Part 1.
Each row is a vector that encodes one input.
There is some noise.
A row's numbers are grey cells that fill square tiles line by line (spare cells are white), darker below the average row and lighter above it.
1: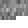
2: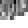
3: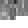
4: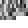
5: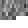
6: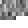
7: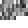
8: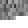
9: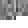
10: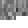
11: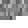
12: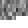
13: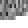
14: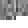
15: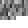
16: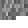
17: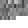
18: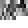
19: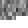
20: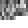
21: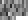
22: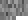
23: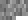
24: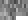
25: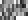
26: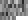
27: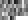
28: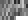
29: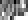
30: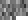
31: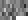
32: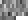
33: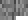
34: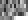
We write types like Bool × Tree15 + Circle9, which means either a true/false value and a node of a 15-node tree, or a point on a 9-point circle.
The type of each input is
Line5 × Line5.
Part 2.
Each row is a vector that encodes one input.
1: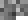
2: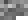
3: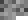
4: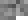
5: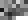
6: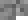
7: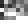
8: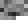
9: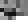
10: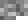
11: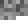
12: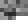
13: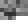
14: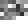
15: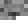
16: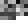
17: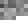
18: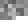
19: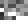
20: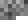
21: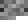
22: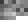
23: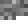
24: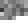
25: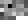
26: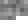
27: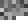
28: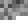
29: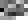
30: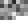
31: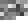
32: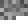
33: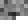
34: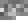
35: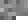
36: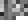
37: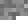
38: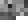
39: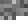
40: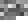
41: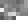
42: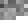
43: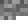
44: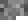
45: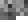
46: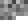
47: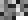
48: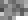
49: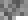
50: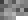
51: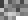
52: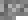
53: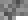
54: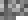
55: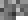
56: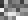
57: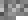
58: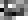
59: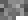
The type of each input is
Label8.
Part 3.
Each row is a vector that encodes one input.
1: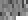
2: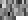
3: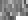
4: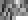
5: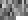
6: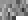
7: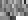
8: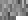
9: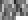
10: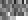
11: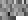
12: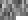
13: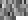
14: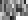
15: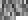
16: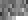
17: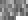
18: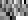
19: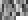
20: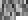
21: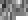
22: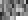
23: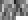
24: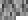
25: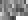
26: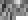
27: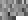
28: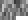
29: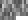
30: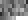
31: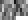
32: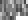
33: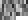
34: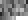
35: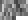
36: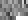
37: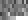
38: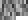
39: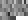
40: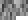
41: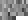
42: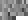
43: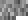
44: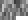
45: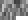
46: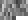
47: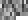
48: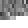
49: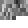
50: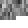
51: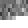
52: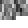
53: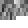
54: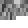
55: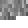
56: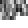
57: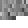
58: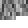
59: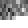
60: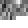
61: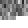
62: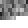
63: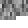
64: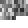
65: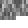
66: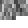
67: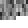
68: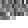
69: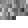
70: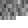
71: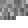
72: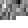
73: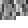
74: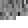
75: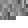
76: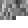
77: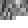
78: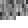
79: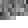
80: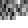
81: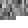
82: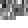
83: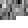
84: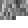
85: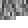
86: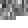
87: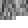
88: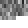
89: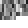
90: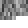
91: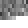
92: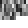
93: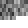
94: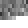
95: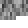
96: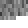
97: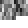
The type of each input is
Bool × Bool × Bool.
